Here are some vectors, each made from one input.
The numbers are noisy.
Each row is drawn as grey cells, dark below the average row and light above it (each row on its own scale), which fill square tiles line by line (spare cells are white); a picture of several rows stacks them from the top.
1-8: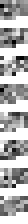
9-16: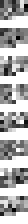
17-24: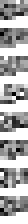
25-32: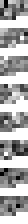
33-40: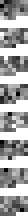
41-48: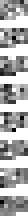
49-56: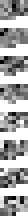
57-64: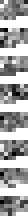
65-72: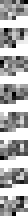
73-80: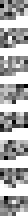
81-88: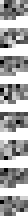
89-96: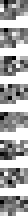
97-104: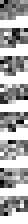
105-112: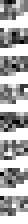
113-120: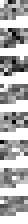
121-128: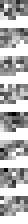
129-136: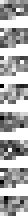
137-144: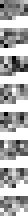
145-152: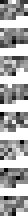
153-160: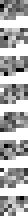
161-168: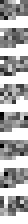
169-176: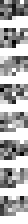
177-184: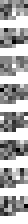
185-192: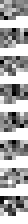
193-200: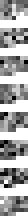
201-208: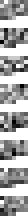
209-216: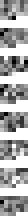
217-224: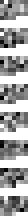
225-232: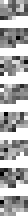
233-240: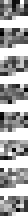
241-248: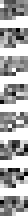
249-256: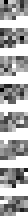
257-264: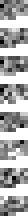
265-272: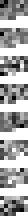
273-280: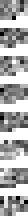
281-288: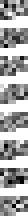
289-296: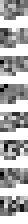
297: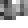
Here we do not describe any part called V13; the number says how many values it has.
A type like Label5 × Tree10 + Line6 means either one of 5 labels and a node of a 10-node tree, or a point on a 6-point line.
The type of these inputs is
(Bool × Circle5 + Unit) × V13.
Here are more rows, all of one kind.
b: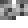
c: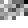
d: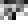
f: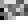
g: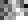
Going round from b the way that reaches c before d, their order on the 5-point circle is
b, g, f, c, d.
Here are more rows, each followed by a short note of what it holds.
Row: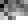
a value of V13
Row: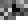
a value of V13
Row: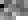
a value of V13
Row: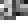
a point on a 5-point circle, a true/false value and a value of V13
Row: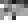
a point on a 5-point circle, a true/false value and a value of V13
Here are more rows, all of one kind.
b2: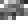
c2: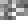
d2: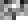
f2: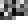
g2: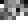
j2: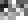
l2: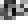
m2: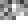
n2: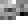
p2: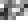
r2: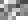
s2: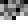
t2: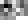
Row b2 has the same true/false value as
g2, p2, r2 and s2.
